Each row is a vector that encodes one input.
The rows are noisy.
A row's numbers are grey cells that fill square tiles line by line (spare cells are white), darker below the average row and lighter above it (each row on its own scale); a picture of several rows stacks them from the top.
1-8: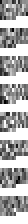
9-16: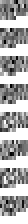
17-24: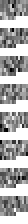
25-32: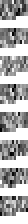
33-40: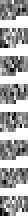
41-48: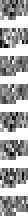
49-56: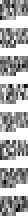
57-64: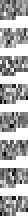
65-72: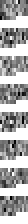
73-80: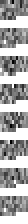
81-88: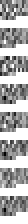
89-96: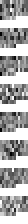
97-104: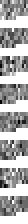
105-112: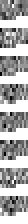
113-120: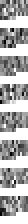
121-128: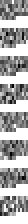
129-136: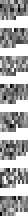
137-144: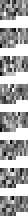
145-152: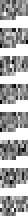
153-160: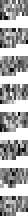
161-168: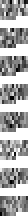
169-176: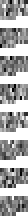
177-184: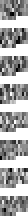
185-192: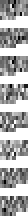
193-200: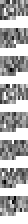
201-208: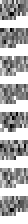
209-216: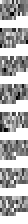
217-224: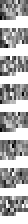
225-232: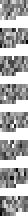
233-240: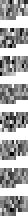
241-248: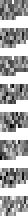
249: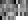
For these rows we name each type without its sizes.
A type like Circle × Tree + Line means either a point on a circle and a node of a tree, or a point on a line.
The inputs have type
Bool × Bool × Bool × Bool + Circle + Unit.
